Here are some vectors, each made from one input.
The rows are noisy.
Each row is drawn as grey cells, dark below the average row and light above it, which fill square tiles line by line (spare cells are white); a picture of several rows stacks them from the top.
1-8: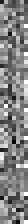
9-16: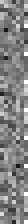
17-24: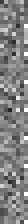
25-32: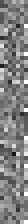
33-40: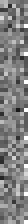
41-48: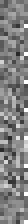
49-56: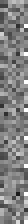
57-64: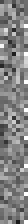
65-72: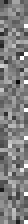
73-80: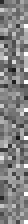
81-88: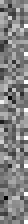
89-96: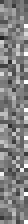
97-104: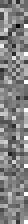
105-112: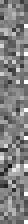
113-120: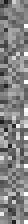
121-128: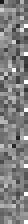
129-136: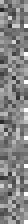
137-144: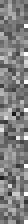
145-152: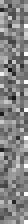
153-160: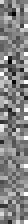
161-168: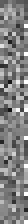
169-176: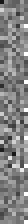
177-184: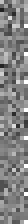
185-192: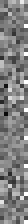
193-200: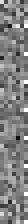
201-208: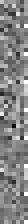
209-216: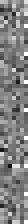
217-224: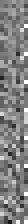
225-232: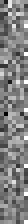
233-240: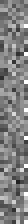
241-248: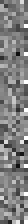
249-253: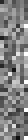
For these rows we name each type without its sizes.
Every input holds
either a label and a point on a line, or three true/false values.
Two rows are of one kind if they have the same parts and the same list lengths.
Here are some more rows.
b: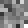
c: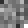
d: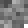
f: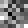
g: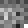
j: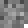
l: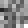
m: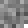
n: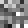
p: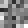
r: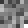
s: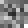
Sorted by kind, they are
b, c, d, g, j, m, r
f, l, n, p, s

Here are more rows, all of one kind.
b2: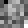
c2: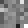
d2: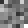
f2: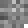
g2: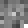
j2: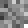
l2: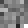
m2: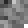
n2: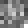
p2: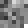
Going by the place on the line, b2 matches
m2 and p2.
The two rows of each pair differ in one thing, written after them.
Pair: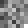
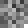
the label
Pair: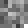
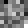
the place on the line
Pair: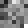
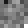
the label
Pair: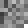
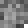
the place on the line
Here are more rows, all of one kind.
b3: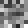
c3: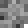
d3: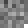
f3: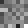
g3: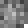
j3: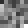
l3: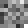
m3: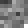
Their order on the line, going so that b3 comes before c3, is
m3, b3, j3, f3, l3, d3, c3, g3.
